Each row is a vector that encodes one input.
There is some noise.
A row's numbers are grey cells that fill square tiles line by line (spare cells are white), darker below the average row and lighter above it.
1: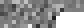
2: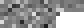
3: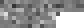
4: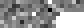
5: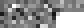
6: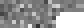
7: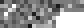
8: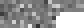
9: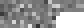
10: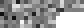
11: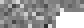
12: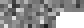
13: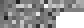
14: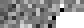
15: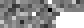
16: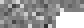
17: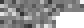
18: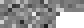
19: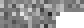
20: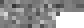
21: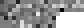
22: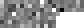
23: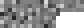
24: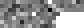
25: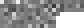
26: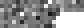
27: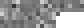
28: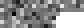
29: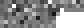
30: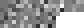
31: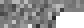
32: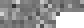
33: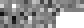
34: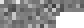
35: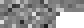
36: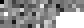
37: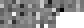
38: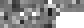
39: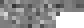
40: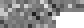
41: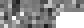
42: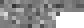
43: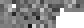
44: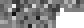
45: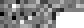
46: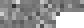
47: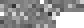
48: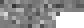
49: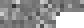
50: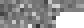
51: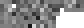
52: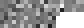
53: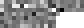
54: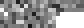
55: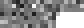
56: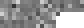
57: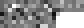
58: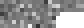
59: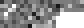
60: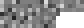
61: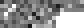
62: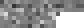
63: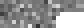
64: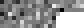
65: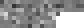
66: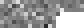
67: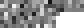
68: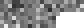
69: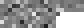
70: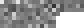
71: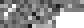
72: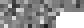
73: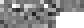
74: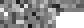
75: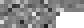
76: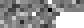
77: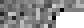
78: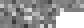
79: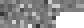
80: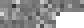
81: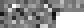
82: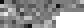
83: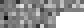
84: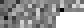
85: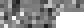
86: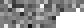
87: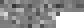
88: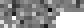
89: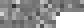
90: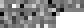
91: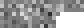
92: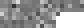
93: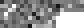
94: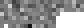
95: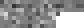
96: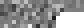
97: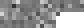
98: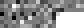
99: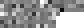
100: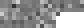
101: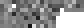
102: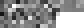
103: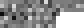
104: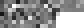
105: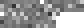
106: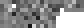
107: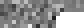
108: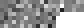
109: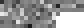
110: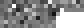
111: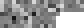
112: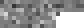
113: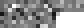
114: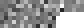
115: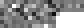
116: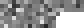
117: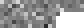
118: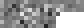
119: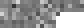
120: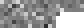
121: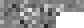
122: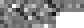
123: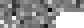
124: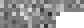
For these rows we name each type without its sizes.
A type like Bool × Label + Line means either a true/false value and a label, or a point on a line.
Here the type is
(Bool × Bool × Bool + Unit) × Circle.
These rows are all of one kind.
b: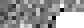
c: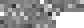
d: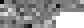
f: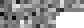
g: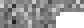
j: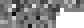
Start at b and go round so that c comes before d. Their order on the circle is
b, c, d, j, g, f.
